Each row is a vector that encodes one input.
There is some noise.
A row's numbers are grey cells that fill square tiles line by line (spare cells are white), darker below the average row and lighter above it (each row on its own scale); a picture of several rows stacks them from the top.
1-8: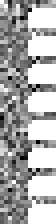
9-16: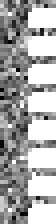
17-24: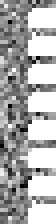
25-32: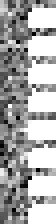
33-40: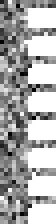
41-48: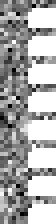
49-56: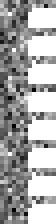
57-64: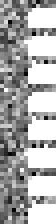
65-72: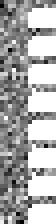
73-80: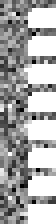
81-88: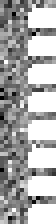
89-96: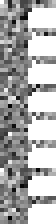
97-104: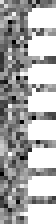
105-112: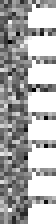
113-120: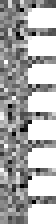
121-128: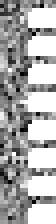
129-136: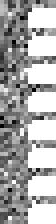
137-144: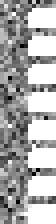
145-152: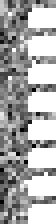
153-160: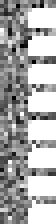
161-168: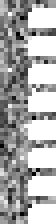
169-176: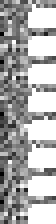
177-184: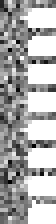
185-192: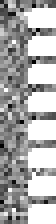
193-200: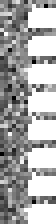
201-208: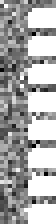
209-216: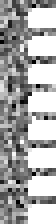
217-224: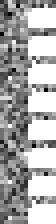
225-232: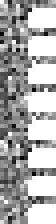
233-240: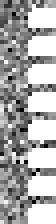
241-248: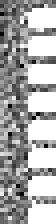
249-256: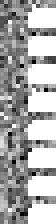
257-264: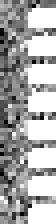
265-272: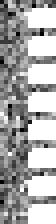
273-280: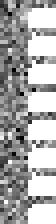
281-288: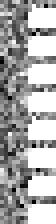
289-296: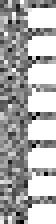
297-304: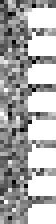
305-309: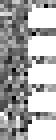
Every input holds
a list of up to two points on a 10-point line.
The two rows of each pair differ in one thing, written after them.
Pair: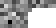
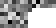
the place on the 10-point line in item 2 of the list
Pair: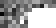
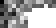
the place on the 10-point line in item 1 of the list
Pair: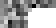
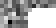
the place on the 10-point line in item 2 of the list
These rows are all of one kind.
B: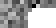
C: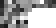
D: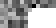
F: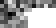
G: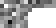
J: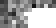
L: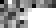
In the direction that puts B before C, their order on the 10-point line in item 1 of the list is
G, B, D, C, L, F, J.
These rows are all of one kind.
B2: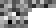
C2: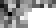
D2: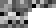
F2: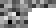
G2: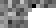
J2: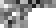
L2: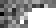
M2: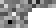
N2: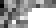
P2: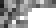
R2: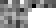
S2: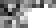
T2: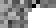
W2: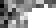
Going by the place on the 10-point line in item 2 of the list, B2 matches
F2, M2, N2 and P2.
